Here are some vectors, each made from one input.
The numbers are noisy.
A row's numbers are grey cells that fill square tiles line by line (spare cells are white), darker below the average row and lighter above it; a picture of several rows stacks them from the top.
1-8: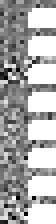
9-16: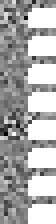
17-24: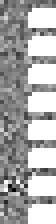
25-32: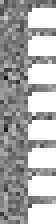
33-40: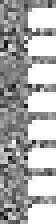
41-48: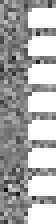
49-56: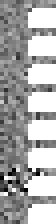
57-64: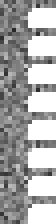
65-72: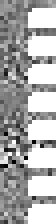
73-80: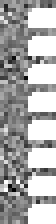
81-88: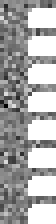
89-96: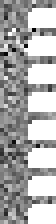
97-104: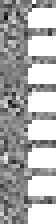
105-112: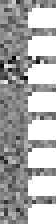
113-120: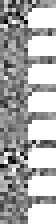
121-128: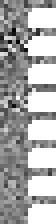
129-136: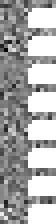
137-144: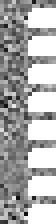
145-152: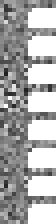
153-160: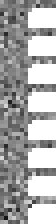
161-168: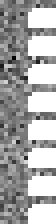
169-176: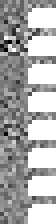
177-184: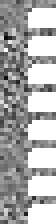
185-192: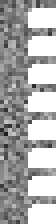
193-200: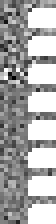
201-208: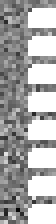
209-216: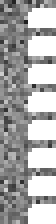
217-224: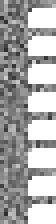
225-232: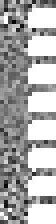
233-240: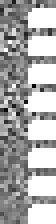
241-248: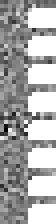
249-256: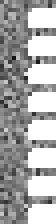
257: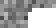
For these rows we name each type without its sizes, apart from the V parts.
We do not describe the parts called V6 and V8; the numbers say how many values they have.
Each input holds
either a point on a line, or a true/false value and a value of V8, or a value of V6.
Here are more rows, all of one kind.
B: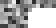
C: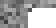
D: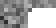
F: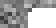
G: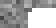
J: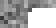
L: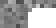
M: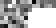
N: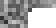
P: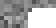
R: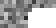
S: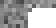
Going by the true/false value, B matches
L and S.
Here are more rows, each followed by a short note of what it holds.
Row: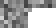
a point on a line
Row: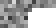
a true/false value and a value of V8
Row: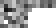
a point on a line
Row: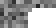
a value of V6
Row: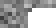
a true/false value and a value of V8
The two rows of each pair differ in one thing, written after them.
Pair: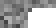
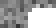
the true/false value
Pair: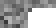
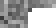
the value of V8
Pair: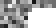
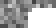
the true/false value
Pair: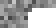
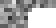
the true/false value
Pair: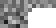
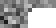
the true/false value
